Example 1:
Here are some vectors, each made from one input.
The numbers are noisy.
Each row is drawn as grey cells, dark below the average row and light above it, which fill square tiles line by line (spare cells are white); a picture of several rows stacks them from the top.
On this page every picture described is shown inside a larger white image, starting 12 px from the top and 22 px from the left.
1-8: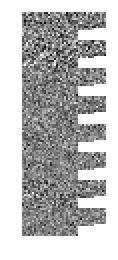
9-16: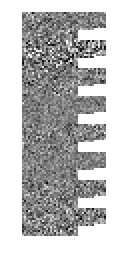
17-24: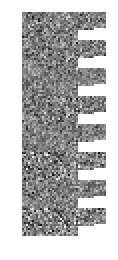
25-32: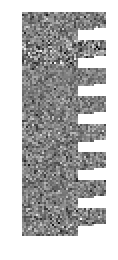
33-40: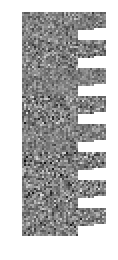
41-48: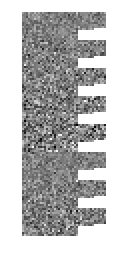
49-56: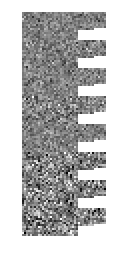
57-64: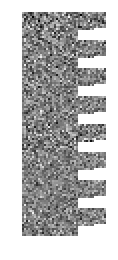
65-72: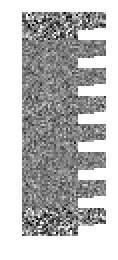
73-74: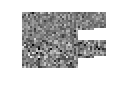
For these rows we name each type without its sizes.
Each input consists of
a node of a tree.
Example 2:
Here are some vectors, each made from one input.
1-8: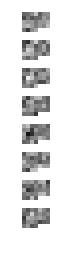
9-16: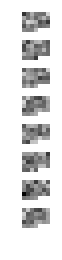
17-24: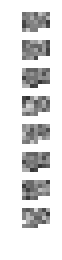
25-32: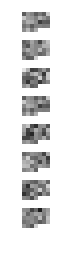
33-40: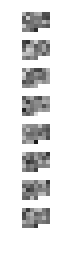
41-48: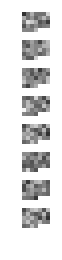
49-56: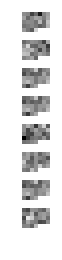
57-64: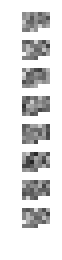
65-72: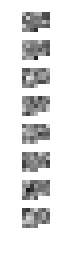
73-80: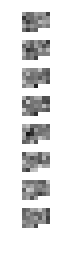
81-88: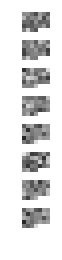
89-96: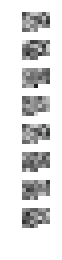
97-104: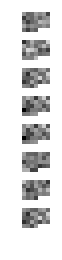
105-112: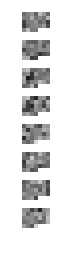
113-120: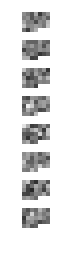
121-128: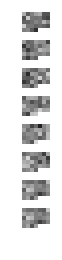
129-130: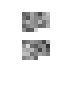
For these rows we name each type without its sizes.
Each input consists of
five true/false values.
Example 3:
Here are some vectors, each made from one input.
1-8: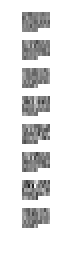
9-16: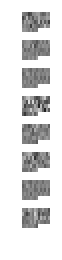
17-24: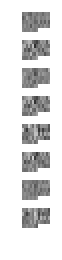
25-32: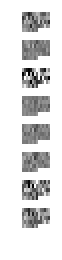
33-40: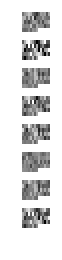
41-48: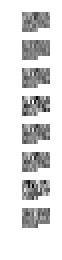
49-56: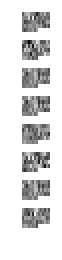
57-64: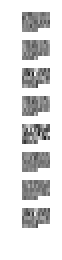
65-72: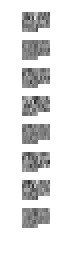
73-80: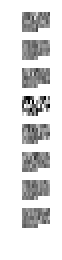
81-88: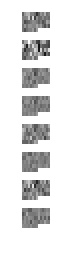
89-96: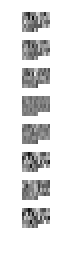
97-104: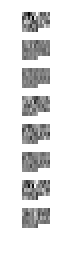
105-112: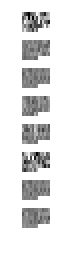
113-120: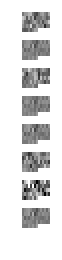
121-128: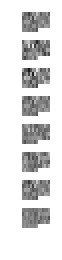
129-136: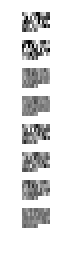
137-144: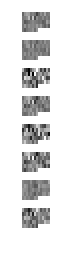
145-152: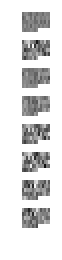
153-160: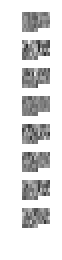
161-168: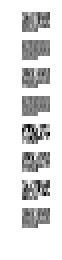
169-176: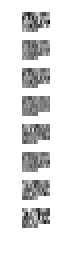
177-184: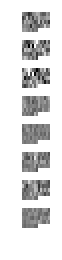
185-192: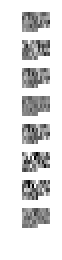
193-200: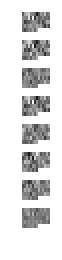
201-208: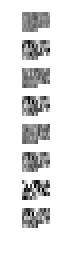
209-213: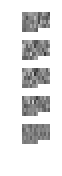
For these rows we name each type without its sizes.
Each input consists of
a point on a line.
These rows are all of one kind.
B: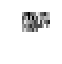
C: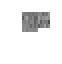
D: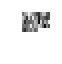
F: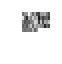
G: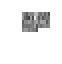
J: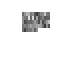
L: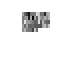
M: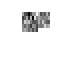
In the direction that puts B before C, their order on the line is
L, B, C, J, M, D, G, F.
